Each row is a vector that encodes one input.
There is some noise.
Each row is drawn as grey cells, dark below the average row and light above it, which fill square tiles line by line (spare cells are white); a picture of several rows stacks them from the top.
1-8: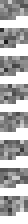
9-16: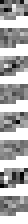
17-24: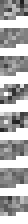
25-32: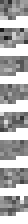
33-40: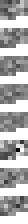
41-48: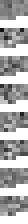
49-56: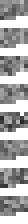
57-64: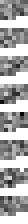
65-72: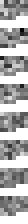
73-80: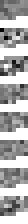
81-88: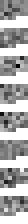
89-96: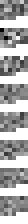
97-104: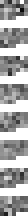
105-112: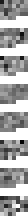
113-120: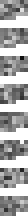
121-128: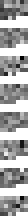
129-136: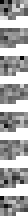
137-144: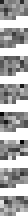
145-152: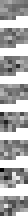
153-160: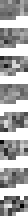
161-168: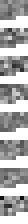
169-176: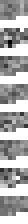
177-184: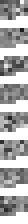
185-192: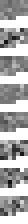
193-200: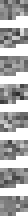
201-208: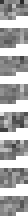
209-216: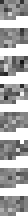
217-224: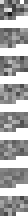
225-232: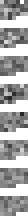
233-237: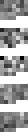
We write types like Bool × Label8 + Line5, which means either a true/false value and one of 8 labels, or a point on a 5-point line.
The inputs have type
List3(Line5) + Tree9 × Tree9.
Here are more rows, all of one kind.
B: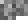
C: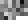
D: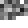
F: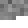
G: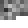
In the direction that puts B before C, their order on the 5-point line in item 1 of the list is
F, B, D, G, C.
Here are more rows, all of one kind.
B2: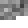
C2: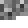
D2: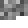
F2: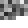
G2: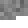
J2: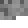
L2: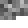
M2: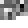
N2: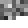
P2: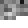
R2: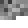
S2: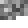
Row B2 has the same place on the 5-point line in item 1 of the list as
J2, M2, R2 and S2.
